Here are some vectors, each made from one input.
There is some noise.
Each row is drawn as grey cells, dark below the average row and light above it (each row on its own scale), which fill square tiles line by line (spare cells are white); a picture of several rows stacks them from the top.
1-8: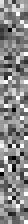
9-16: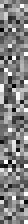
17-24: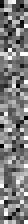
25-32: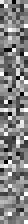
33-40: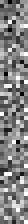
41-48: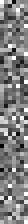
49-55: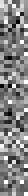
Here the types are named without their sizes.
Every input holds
a point on a line, together with either a fixed value, or three true/false values.
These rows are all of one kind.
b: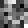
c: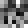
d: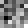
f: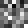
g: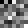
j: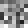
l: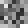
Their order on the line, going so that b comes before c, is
f, g, b, j, l, d, c.
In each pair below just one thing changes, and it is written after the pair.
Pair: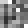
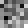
one of the three true/false values
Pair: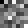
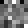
one of the three true/false values
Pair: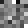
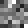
one of the three true/false values
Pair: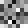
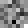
one of the three true/false values
